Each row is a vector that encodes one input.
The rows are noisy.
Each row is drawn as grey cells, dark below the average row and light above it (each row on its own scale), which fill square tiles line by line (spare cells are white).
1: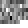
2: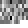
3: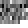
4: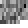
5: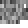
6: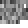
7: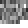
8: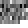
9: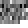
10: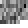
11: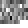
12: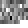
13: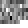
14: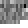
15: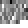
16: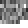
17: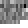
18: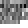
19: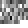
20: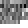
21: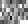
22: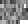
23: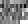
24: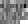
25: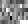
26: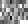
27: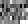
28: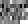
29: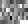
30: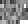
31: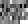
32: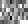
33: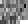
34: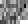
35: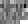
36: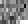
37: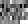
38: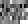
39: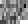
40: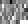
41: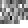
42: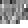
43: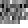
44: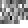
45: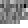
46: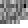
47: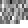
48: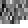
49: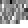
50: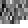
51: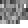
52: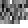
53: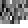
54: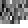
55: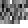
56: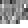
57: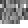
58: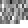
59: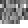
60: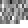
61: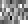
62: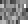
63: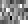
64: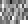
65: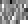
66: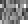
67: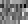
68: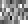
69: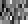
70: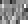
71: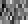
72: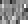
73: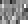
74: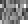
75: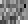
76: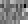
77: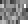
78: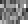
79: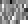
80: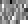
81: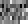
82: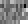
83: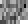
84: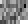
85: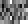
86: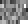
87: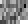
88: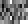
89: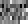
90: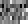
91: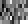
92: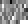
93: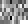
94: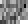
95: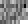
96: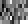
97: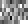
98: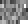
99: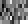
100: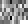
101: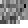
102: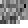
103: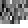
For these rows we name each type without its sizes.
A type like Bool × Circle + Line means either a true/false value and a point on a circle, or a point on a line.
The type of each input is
Bool × Line.
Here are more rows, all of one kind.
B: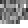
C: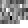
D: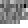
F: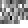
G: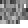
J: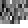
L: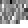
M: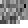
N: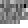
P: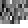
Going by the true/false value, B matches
C, F, G and L.
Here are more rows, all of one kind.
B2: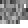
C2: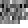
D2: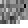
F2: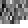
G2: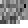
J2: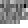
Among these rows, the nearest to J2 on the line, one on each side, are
C2 and G2.
